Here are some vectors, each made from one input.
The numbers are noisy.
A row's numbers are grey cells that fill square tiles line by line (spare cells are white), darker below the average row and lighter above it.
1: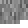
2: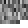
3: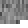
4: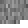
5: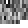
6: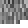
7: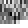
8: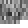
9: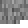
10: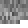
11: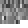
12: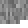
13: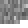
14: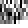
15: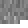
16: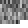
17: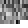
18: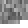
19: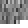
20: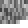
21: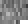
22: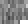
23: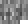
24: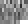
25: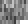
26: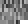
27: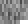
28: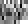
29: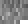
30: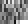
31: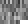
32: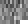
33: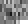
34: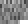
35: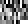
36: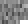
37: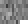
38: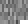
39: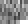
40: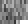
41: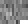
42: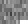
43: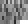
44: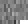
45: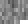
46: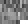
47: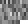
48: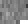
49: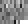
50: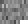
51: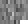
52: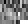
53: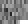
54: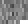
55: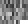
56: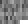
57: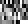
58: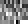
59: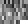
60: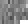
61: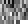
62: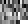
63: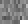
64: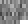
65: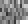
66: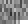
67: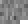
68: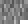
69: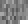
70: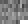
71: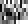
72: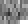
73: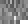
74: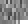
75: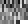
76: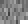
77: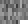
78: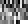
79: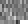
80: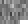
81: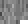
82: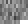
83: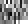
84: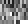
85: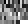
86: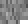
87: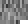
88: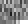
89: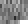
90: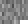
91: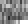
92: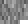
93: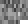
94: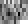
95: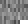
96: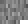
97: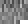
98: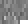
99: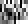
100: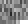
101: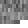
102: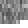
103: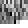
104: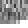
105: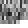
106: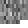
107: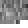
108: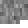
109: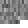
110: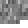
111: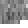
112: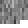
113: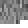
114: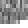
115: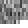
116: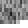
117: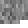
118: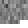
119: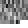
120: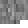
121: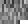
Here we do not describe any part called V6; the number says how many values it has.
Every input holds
a value of V6, together with either a point on a 5-point circle, or three true/false values.
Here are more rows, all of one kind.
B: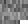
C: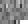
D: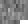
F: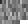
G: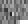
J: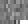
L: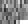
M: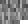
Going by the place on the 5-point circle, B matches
J and L.
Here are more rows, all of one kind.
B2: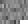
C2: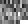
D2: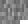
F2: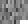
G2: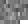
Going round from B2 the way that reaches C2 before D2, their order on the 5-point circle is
B2, C2, F2, D2, G2.
